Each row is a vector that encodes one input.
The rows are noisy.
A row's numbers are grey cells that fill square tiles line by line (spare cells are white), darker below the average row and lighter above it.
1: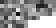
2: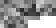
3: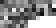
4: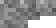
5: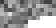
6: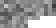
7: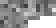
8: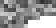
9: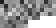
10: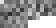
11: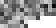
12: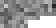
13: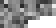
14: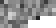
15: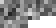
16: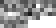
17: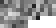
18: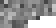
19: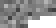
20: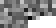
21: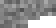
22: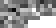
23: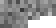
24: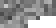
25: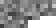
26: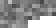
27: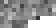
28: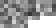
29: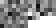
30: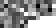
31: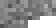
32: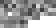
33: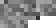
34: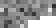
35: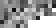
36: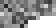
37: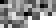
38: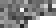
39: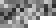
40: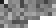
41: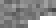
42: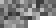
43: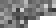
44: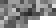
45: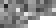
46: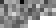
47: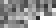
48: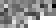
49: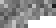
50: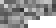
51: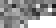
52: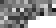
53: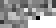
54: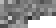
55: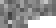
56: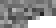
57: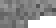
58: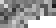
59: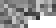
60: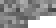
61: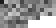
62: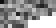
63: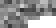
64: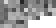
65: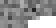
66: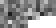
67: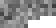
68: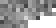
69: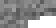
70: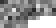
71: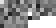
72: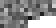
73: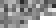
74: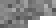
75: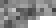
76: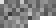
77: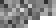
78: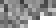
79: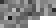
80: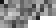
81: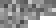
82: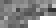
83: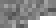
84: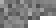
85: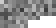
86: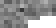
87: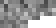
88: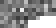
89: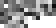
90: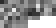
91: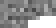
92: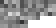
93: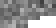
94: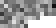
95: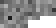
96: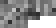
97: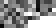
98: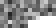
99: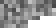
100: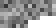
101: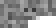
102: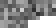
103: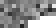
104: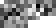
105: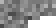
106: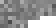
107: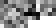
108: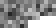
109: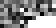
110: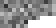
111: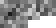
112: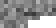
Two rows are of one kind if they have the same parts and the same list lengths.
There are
3 kinds of row.
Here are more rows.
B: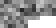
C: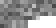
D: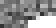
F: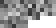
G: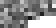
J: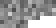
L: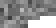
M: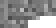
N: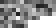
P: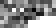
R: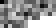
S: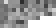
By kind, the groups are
B, C, D, G, L, M, P
F, J, S
N, R

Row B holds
one of 5 labels and three true/false values.
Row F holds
two labels (each one of 6).
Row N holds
a fixed value.
